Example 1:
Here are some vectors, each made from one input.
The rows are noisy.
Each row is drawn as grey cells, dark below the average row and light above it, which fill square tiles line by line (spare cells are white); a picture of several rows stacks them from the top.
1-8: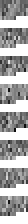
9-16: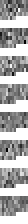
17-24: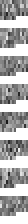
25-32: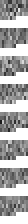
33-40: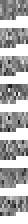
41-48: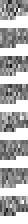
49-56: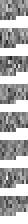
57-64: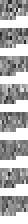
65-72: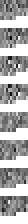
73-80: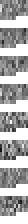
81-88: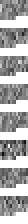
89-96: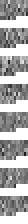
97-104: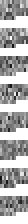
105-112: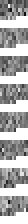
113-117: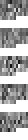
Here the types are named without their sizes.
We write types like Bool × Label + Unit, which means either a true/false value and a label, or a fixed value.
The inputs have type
Line.
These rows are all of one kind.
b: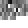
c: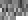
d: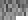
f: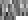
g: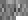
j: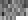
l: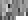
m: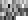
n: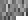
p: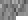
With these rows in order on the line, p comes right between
g and j.
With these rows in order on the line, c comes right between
b and d.
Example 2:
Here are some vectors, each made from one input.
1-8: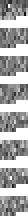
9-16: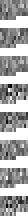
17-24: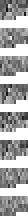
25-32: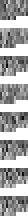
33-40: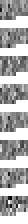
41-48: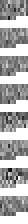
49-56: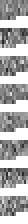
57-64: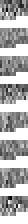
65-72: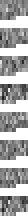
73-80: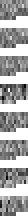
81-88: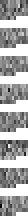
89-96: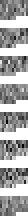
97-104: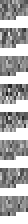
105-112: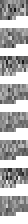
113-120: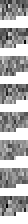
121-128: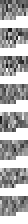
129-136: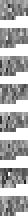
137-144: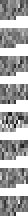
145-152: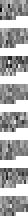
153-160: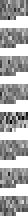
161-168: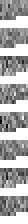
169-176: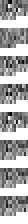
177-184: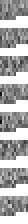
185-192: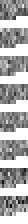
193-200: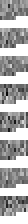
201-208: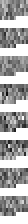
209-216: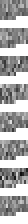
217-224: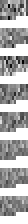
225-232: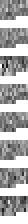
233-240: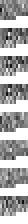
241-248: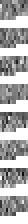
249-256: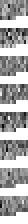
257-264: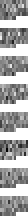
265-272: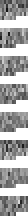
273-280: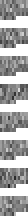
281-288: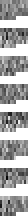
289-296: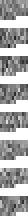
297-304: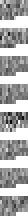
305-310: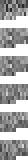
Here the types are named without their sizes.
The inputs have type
Line.
